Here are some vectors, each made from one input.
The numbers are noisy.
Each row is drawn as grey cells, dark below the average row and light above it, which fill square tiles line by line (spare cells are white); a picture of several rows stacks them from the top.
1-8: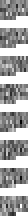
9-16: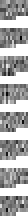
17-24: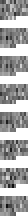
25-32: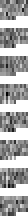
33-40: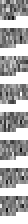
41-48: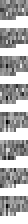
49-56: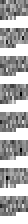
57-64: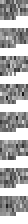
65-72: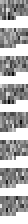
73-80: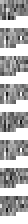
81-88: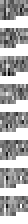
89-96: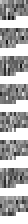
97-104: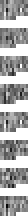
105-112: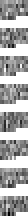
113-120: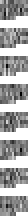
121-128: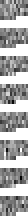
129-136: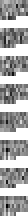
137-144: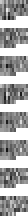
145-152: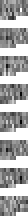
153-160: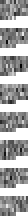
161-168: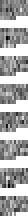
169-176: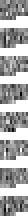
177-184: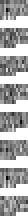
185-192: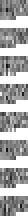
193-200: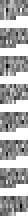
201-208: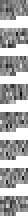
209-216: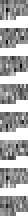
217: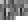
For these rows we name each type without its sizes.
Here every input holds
two labels and four true/false values.
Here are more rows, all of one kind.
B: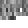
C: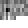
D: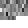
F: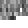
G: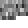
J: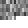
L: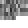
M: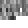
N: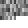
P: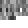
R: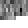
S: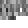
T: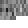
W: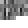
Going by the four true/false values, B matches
F, M, P and S.
